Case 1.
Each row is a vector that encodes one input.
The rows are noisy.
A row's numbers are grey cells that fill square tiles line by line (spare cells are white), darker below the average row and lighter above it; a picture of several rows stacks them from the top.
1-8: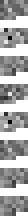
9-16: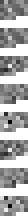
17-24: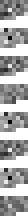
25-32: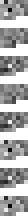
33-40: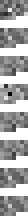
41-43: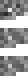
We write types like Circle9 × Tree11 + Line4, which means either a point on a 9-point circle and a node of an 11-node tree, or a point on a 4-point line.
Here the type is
Line4.
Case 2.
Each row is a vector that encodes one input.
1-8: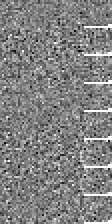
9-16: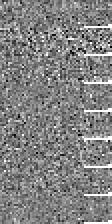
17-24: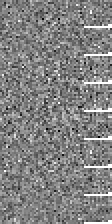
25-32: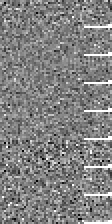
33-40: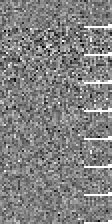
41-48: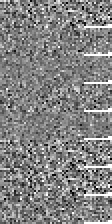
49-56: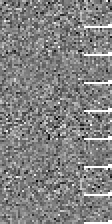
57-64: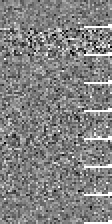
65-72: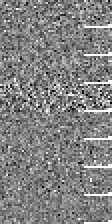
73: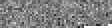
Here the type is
Circle6 + Unit.
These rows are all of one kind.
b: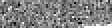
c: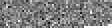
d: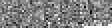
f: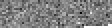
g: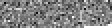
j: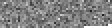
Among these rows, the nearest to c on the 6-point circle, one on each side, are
f and g.
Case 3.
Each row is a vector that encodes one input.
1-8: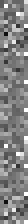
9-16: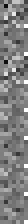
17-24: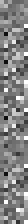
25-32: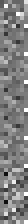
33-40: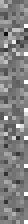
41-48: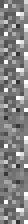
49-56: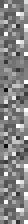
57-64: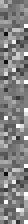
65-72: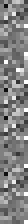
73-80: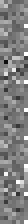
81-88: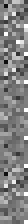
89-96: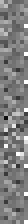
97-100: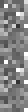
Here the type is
Line4.
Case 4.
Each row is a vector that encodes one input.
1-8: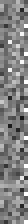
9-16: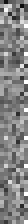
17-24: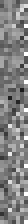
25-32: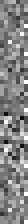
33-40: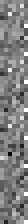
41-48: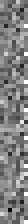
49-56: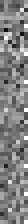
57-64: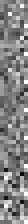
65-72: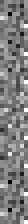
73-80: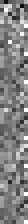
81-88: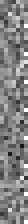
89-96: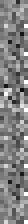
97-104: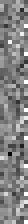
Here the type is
Bool × Bool × Bool × Bool + Unit.
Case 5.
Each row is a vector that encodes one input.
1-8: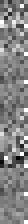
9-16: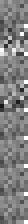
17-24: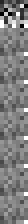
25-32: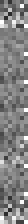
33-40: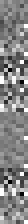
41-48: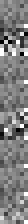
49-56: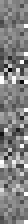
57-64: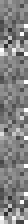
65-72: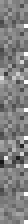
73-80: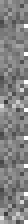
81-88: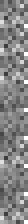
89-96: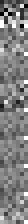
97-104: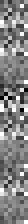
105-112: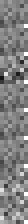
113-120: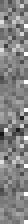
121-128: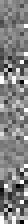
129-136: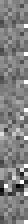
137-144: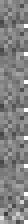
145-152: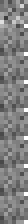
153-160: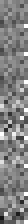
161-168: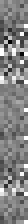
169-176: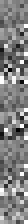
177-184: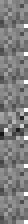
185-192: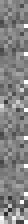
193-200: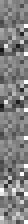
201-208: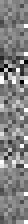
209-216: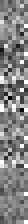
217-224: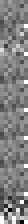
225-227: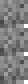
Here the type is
Line8.
